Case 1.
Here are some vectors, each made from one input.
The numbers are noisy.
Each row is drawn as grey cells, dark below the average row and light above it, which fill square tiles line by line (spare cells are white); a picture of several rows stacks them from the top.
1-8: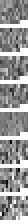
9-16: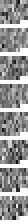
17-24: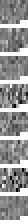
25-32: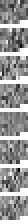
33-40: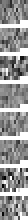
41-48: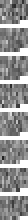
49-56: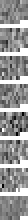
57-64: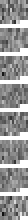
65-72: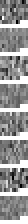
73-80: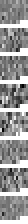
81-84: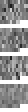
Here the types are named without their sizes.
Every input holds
a true/false value, together with either a point on a circle, or a fixed value.
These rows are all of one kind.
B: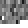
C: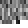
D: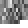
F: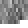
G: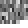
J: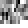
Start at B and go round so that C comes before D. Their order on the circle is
B, F, G, C, J, D.
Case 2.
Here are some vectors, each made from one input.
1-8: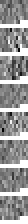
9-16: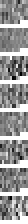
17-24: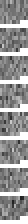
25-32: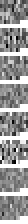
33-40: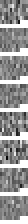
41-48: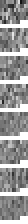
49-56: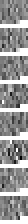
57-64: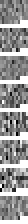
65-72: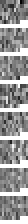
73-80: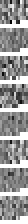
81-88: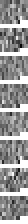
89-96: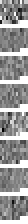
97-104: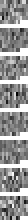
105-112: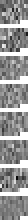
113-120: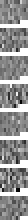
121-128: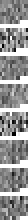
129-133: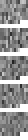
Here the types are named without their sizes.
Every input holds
a list of points on a circle.
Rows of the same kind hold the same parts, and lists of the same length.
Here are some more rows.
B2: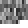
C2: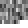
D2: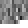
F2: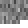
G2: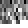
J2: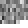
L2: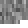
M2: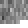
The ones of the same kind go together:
B2
C2, D2, G2, J2, M2
F2, L2

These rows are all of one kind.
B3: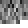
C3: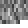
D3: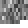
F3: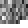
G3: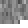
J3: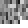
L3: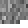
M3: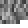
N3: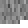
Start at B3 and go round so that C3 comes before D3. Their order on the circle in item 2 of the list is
B3, N3, F3, C3, M3, L3, J3, D3, G3.
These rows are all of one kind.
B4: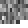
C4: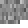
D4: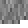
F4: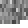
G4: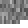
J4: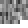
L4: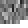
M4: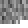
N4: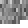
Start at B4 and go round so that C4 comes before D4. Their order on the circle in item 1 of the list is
B4, J4, L4, C4, N4, F4, G4, D4, M4.
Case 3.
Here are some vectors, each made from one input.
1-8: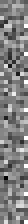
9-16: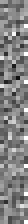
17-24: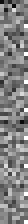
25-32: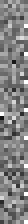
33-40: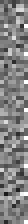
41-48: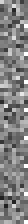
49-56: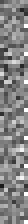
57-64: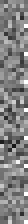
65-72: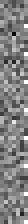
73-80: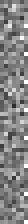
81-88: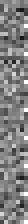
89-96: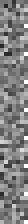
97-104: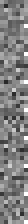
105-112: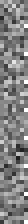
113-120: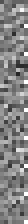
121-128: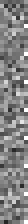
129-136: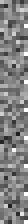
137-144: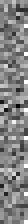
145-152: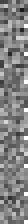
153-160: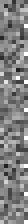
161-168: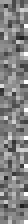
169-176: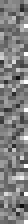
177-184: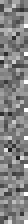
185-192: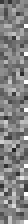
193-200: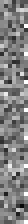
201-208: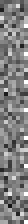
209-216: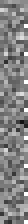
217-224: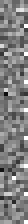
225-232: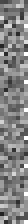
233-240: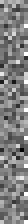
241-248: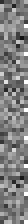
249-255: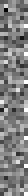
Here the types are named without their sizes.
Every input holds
a point on each of two lines and a true/false value.
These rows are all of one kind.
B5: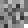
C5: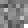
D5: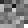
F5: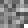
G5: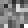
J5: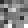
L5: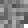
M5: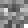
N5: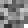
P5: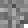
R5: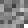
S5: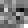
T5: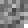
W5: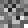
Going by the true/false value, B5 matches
J5, S5 and T5.
